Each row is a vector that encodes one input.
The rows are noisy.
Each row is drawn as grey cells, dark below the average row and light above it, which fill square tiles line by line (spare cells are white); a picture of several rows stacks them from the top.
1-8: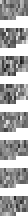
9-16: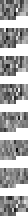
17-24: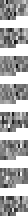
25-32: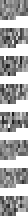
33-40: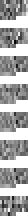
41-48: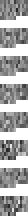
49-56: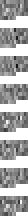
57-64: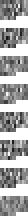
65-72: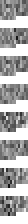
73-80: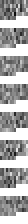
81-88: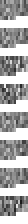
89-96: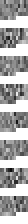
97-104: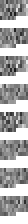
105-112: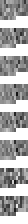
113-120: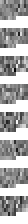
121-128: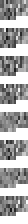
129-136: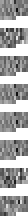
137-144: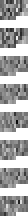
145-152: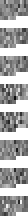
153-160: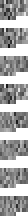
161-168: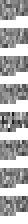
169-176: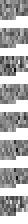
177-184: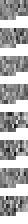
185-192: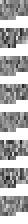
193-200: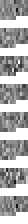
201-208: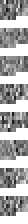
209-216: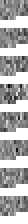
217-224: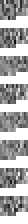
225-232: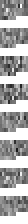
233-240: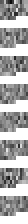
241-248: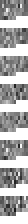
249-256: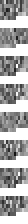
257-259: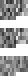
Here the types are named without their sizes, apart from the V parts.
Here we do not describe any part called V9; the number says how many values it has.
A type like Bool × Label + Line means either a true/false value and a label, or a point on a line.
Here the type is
List(Line) + V9 × V9.
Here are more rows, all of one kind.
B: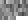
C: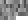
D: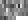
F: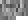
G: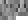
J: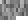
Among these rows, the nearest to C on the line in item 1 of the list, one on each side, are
B and G.
